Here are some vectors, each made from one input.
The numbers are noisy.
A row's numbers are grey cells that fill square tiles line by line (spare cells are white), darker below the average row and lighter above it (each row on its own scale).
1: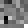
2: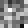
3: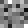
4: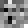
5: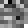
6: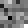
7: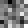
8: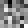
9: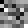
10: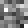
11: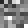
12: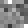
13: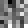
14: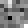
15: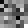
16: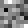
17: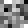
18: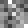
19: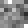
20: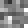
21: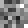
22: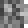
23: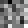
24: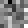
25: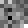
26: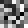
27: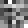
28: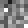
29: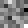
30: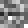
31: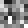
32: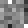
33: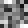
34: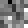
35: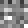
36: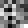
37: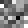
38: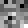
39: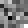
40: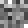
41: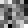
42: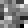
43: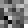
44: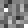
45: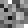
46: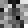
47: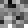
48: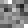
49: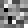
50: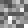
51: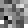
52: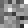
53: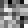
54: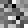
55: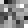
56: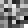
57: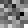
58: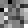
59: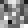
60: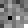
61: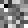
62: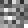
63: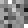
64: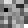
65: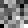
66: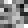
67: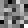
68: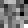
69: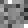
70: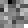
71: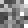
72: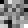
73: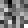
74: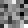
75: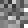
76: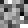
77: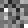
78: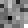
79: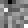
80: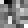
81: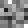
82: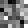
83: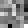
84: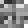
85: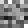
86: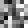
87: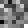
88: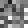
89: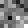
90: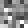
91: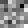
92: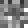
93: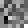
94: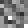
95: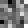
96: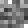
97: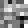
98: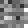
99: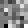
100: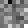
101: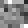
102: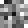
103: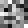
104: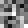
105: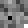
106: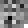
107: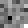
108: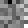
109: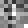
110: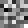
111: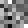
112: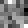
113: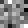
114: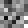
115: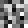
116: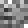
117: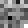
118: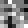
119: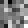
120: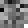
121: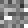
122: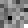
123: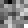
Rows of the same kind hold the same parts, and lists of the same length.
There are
2 kinds of row.
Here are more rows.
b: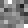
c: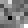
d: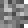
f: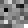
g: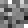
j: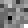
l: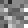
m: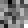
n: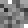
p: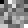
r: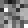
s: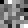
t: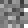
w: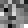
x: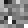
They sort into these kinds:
b, c, f, g, j, n, p, s, w
d, l, m, r, t, x

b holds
a point on a 6-point line and a point on an 8-point line.
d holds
one of 9 labels and a point on an 8-point line.
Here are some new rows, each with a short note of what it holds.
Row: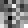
a point on a 6-point line and a point on an 8-point line
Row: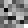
a point on a 6-point line and a point on an 8-point line
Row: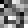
one of 9 labels and a point on an 8-point line
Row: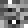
a point on a 6-point line and a point on an 8-point line
